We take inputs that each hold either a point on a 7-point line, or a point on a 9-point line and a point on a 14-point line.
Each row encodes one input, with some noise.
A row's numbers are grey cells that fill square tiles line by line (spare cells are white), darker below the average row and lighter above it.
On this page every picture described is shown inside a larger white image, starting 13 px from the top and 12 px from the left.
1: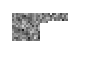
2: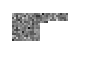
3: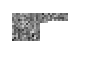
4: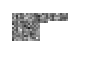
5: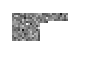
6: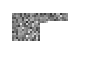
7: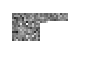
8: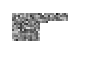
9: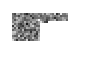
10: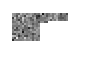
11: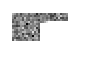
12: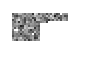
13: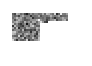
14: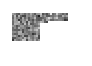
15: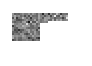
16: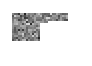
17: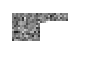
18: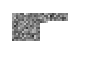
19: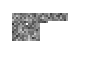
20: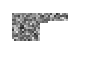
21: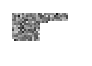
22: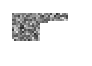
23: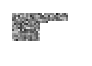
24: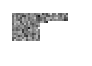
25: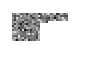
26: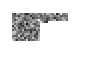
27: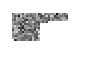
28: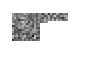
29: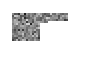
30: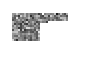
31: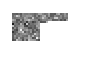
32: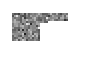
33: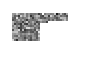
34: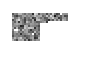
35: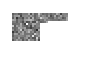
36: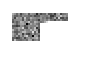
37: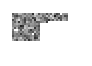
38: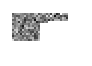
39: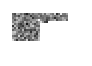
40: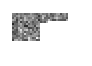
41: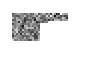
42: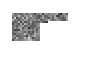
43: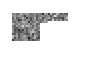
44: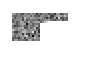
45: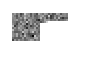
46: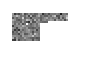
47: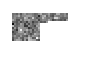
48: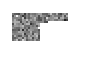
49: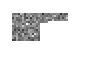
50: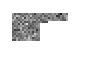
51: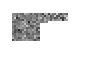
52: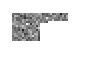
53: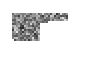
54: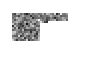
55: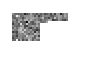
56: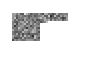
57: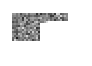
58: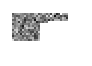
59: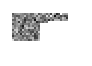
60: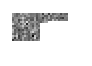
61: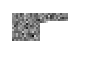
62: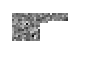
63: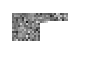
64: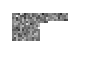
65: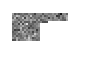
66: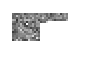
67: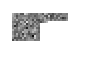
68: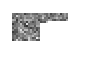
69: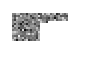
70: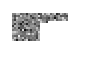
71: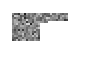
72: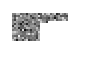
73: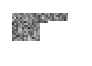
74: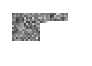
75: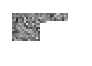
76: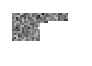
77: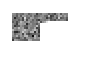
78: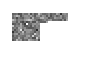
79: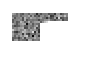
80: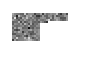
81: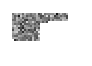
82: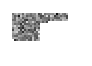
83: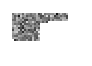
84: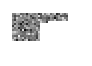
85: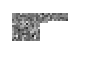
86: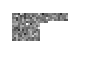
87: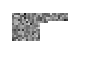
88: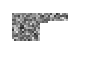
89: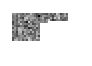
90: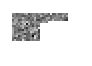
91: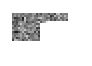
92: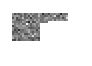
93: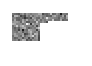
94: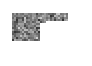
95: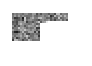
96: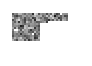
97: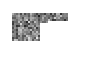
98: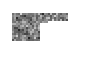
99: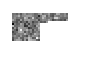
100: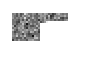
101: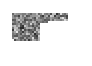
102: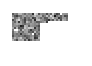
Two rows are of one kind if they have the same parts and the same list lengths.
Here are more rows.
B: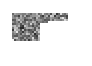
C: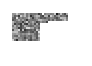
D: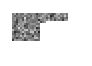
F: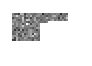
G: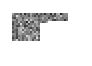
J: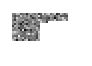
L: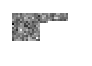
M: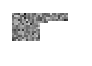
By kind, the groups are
B, C, J
D, F, G, L, M

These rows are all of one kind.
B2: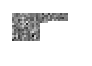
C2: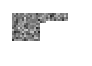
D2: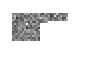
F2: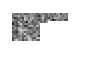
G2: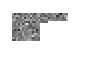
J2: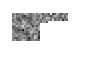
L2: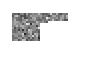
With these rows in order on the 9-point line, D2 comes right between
J2 and L2.
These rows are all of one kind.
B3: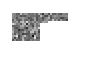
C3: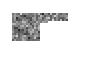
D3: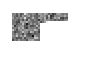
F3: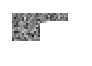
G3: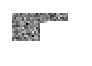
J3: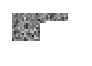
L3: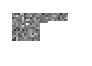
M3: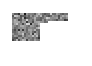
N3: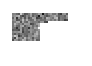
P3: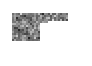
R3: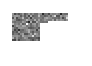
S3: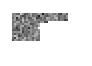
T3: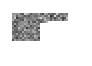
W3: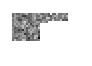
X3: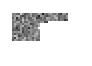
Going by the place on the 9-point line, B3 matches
D3, F3, G3 and J3.
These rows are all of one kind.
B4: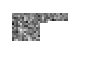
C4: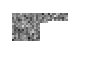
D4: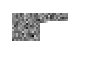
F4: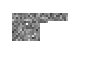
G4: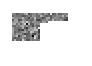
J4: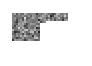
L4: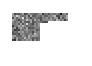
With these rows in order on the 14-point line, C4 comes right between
G4 and L4.
